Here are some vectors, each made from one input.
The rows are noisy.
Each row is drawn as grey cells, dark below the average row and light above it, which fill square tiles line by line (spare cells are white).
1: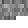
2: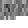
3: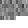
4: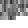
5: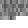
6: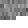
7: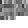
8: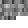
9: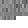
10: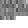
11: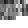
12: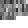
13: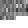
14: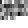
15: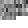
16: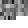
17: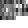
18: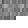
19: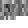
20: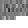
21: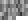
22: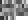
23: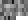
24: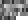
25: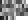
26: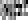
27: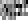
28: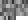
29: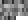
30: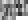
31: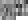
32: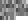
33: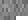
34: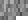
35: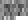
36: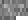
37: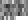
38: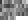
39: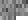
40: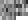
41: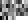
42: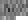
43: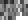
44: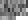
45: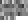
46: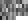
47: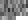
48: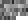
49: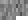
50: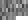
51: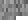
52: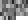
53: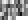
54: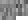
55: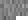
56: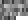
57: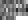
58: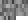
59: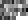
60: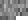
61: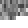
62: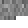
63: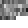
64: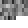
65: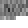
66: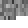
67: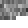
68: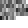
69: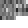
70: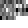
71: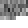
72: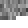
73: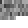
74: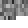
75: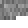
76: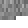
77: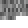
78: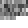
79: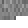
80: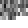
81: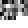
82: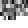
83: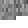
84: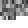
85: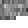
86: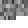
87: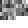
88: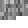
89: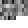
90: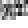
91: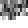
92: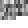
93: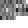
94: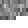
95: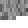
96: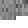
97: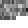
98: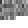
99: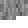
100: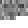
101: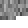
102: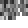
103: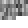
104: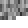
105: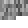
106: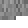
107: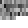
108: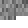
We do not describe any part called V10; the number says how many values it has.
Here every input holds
either a point on a 7-point line, or a true/false value and a value of V10.
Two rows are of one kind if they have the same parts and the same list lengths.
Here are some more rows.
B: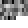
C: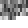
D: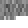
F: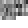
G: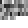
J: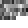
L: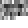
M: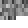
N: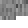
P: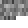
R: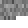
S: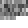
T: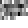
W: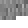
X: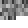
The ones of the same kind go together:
B, F, J, M, N, P, R, W, X
C, D, G, L, S, T

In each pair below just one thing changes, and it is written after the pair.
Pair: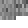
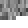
the true/false value
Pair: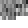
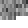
the true/false value
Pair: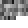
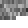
the value of V10
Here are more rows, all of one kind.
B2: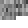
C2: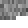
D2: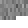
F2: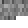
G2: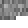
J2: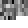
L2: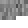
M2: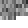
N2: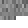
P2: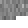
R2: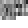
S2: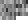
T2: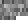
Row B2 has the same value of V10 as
F2, R2 and S2.
